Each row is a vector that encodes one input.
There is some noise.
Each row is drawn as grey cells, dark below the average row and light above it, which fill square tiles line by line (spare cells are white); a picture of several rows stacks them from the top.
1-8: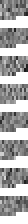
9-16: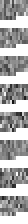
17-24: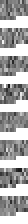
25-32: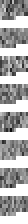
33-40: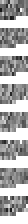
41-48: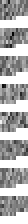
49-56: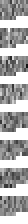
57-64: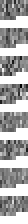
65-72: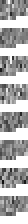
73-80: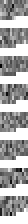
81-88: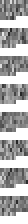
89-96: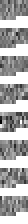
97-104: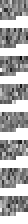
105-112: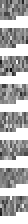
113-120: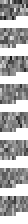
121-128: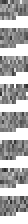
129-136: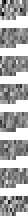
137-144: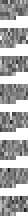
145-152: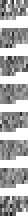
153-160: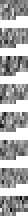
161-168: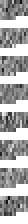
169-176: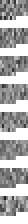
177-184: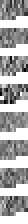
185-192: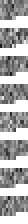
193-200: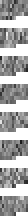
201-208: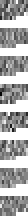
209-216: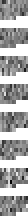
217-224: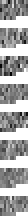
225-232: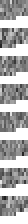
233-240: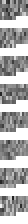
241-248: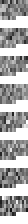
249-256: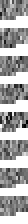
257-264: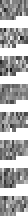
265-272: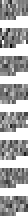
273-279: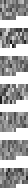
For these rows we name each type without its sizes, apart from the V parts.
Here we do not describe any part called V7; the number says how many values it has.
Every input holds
a label, together with either two labels, or five true/false values and a value of V7.
